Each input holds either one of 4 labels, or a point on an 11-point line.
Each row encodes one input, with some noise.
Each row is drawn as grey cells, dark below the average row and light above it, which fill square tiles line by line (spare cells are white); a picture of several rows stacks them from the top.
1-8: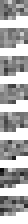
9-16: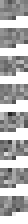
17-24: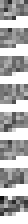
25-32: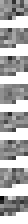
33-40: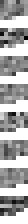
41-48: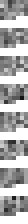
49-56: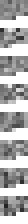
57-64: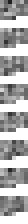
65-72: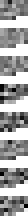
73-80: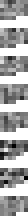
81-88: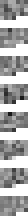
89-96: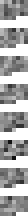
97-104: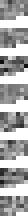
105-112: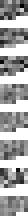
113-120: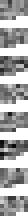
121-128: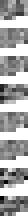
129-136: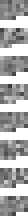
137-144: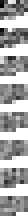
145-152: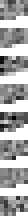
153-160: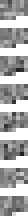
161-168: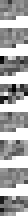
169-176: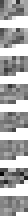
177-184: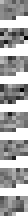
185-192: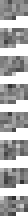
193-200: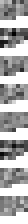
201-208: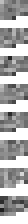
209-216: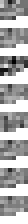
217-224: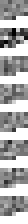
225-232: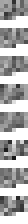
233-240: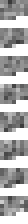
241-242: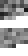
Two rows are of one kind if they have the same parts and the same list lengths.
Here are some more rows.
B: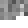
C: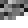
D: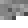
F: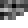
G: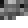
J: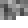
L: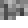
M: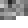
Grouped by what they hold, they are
B, D, J, L, M
C, F, G

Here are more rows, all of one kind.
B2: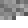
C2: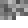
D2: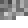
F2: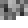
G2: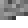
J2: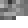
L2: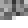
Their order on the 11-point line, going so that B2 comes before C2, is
J2, D2, G2, B2, C2, F2, L2.
